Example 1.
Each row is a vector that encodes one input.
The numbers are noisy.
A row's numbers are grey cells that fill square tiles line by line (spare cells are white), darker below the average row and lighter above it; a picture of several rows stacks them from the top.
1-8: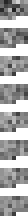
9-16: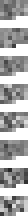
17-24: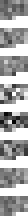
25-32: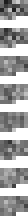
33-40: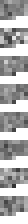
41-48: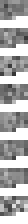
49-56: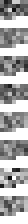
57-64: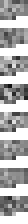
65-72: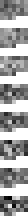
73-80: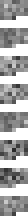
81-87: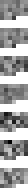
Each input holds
a node of a 10-node tree and a true/false value.
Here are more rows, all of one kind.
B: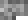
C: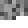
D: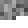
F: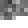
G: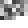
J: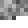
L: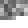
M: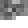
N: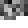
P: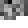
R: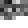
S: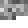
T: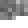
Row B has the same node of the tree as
L, P and S.
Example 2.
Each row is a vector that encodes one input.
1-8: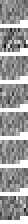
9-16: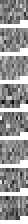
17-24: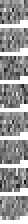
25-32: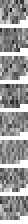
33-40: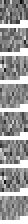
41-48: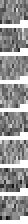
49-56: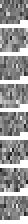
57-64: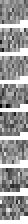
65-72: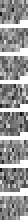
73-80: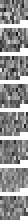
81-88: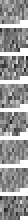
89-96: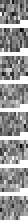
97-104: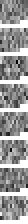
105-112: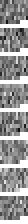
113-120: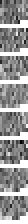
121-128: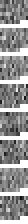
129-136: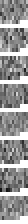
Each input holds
either a point on a 6-point circle, or a point on a 10-point line.
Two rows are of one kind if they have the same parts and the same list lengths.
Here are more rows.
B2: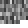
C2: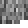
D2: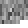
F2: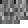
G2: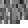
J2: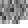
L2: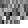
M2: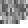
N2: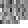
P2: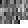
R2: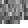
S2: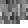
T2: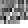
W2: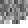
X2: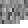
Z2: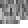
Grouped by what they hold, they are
B2, C2, F2, G2, P2, R2, S2, T2
D2, J2, L2, M2, N2, W2, X2, Z2

